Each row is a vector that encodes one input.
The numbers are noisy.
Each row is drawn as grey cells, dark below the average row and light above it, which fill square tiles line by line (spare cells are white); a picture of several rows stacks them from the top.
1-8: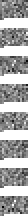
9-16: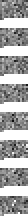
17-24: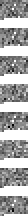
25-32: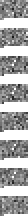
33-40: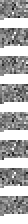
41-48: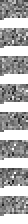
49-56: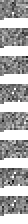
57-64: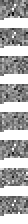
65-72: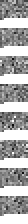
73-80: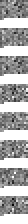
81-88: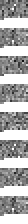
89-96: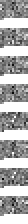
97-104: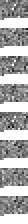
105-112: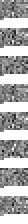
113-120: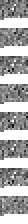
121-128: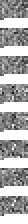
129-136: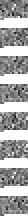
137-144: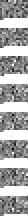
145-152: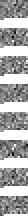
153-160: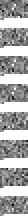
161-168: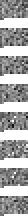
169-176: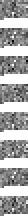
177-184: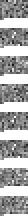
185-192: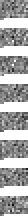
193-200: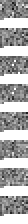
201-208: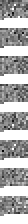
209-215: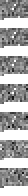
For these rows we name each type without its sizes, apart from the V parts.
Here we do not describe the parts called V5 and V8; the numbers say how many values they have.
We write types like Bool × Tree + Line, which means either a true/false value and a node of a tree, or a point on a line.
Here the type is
Label + (Tree + V5) × V8.
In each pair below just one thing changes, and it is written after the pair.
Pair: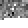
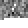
the value of V8
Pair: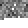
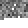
the value of V5
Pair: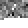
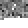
the value of V5
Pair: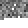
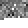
the value of V5
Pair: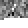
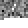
the value of V5
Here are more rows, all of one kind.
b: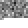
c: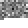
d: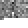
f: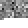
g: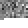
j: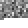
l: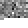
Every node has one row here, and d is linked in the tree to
c, f and l.
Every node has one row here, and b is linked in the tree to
c.
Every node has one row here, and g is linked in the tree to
l.
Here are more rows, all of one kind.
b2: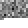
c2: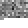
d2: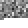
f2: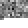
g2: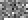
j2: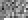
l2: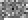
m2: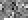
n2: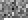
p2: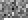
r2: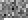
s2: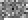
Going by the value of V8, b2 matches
d2, n2, p2 and r2.
